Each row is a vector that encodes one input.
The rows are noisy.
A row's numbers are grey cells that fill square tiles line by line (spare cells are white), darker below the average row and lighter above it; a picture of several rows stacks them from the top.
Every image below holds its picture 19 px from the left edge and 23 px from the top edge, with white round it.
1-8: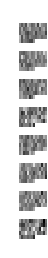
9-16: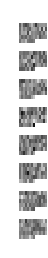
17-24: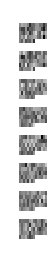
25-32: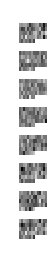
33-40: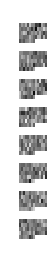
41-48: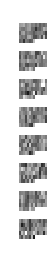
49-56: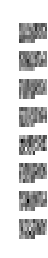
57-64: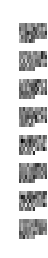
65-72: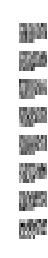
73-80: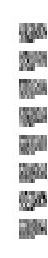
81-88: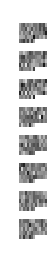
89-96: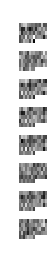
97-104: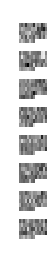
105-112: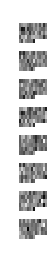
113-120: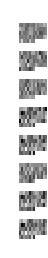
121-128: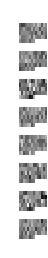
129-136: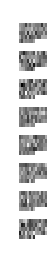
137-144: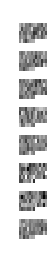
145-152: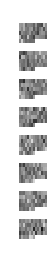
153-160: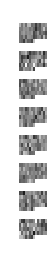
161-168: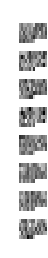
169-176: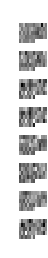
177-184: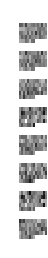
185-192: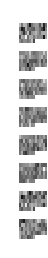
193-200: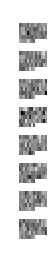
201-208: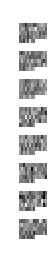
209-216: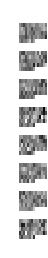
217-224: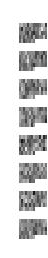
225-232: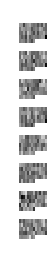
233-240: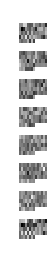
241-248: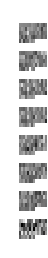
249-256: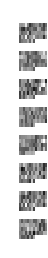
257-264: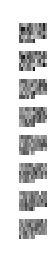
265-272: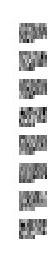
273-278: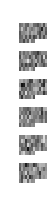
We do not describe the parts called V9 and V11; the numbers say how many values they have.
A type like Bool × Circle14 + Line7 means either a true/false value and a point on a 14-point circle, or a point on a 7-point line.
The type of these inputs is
(Label8 + Line13) × V11 + V9.
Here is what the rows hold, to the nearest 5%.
About 20% of them hold a value of V9. The rest hold a value of V11, together with either one of 8 labels, or a point on a 13-point line.
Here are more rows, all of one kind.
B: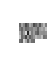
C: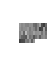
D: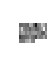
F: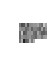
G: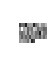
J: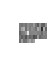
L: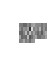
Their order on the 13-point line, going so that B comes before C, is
L, B, G, F, D, C, J.
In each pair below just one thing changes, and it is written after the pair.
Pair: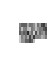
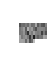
the value of V11
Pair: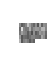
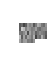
the label
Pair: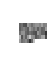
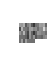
the label
